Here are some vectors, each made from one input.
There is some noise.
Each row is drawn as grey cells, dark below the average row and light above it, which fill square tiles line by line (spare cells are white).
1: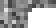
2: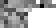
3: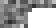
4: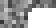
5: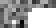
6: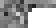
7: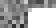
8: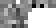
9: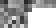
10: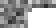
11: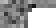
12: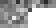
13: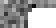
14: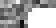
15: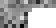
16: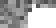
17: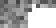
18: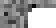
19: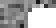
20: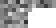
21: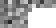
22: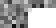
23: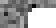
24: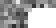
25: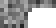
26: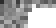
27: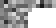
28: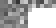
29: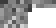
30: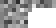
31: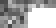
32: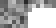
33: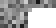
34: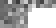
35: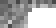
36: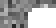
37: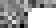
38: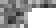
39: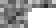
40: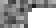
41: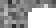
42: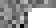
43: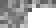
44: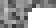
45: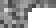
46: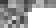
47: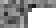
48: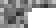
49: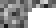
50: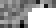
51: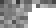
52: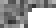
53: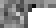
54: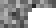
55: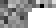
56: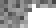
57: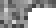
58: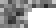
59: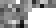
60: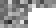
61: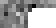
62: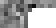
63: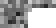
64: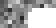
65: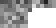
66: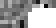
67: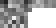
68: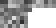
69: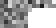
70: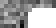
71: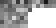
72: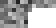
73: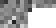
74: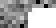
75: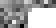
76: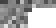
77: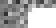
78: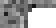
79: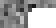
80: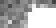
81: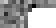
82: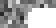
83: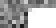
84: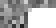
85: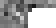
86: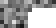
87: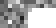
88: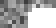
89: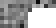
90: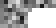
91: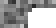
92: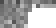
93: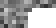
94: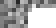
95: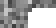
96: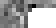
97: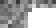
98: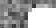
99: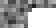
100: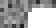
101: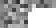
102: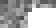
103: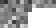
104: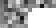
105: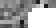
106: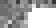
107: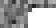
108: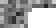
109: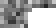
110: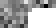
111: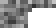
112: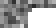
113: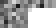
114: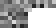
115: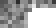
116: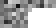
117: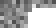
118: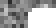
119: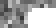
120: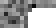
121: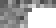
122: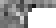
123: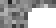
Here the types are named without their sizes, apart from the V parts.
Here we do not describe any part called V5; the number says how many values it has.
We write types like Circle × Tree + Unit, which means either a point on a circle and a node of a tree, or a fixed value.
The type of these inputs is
Circle × (Circle + V5) + Line.
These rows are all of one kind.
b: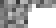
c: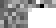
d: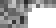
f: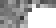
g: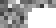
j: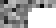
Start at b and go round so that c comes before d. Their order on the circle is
b, j, c, g, d, f.
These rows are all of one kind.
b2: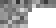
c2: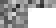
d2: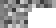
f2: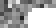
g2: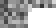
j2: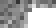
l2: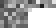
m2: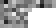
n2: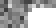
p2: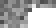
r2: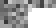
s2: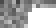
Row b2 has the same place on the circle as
j2, p2 and s2.
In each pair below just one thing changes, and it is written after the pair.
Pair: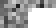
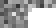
the value of V5
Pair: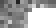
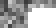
the place on the circle
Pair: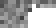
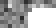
the place on the circle
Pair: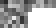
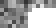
the value of V5
